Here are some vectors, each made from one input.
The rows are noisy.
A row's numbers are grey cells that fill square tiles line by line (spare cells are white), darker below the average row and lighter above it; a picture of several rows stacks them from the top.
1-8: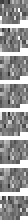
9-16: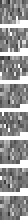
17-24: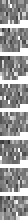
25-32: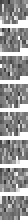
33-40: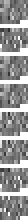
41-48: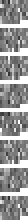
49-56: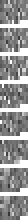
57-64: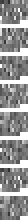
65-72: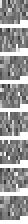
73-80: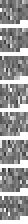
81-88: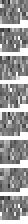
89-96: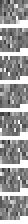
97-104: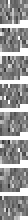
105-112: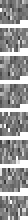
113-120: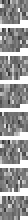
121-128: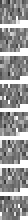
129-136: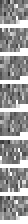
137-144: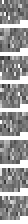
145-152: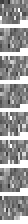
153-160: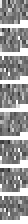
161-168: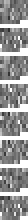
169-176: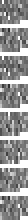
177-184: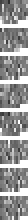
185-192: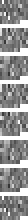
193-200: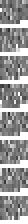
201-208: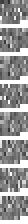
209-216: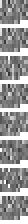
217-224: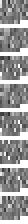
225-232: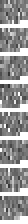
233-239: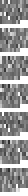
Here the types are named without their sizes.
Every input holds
a point on a circle.
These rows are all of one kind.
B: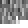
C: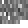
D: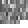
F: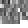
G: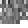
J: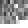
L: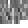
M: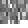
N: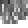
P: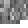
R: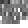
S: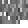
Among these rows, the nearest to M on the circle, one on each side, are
D and L.
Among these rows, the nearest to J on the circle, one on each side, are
B and N.
